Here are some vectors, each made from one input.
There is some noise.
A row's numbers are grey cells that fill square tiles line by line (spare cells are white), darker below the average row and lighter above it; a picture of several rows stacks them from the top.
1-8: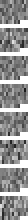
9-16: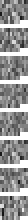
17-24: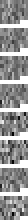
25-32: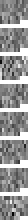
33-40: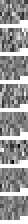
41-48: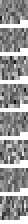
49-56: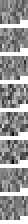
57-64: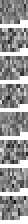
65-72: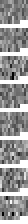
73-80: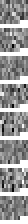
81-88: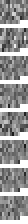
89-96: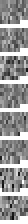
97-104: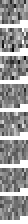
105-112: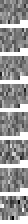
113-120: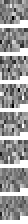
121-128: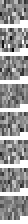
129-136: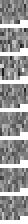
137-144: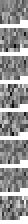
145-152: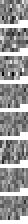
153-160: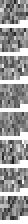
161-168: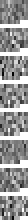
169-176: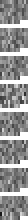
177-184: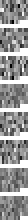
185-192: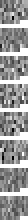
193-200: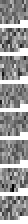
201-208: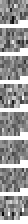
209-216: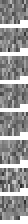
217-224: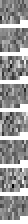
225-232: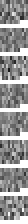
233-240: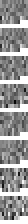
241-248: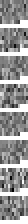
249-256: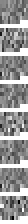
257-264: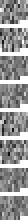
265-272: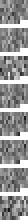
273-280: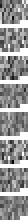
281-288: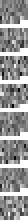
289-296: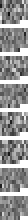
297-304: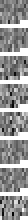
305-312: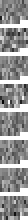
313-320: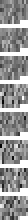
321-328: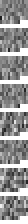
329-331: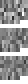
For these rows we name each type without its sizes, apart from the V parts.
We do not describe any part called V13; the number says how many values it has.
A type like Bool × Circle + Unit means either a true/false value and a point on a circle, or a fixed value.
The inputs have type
Bool × Bool × Bool + Circle × V13 + Unit.
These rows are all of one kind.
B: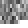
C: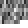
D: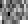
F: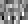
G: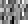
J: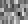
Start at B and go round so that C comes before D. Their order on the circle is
B, G, F, J, C, D.
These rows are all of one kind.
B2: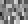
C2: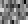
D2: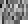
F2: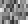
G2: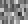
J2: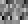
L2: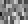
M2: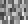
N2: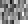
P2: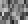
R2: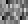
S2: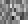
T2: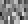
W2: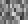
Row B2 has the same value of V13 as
L2, S2, T2 and W2.
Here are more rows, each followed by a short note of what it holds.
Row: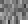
three true/false values
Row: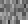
three true/false values
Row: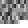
a point on a circle and a value of V13
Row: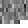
three true/false values
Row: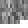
three true/false values
